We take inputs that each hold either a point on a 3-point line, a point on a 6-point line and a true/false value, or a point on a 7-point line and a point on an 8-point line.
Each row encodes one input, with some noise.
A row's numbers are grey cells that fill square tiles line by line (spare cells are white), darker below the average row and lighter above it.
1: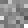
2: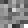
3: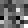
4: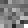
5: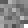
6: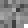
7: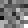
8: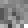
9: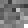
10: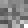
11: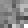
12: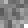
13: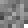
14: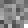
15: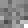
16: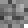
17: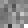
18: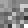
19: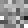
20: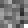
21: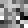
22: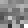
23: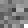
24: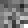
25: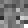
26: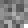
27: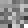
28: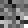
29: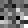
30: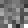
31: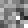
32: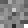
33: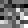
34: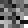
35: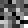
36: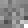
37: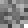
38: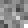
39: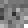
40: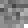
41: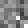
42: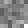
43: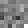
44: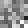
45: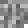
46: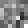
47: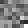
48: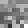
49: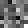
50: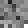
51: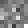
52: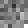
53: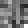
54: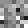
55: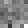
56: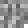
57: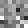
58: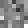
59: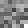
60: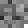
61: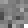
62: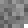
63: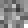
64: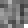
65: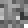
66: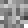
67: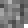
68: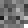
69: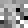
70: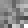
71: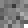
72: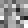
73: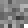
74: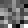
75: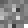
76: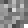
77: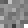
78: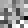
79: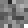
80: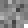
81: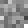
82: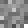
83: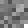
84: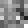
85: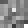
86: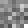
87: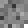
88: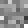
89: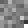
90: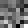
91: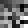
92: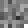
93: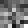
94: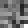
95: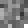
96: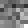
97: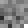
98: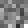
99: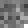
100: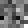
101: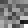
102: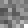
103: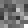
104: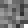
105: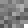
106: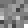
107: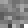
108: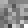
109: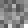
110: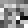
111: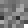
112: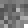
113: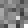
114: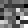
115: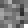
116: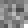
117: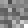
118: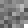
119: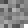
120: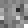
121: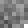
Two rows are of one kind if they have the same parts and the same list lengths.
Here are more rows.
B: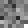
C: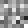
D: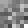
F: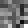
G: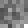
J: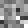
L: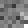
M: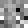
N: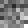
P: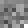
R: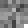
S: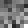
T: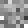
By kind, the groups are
B, D, G, L, N, P
C, F, J, M, R, S, T

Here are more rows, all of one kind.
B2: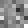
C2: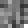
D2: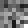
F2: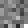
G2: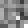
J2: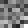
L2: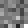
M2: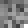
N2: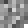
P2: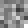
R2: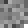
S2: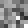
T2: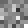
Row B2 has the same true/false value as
C2, D2 and T2.
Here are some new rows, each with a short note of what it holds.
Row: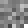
a point on a 7-point line and a point on an 8-point line
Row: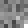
a point on a 3-point line, a point on a 6-point line and a true/false value
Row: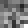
a point on a 3-point line, a point on a 6-point line and a true/false value
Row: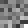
a point on a 3-point line, a point on a 6-point line and a true/false value
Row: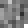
a point on a 3-point line, a point on a 6-point line and a true/false value
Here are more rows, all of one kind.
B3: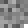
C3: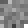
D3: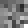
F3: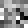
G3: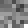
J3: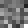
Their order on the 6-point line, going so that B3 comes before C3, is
G3, D3, B3, C3, J3, F3.
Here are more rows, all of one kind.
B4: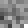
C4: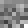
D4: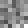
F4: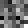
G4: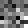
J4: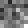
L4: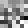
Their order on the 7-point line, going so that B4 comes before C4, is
F4, G4, B4, C4, D4, L4, J4.
